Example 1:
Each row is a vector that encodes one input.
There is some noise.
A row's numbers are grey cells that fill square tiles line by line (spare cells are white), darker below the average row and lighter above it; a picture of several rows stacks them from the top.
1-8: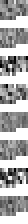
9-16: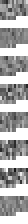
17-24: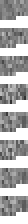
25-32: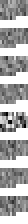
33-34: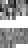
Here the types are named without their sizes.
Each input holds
a point on a line.
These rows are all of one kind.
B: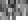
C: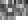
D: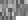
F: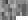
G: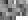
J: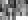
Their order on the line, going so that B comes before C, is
J, B, G, F, C, D.
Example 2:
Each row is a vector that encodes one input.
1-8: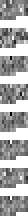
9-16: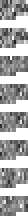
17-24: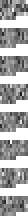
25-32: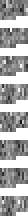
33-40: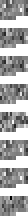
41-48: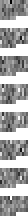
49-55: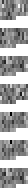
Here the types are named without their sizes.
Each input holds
either a fixed value, or three true/false values.
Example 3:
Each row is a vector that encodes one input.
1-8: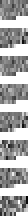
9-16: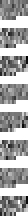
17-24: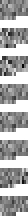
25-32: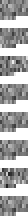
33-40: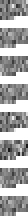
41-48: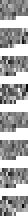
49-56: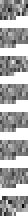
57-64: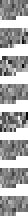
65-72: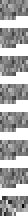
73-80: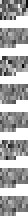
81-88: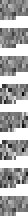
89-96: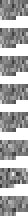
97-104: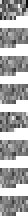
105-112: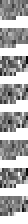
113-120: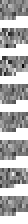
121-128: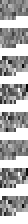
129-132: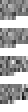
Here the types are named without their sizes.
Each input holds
a point on a circle.
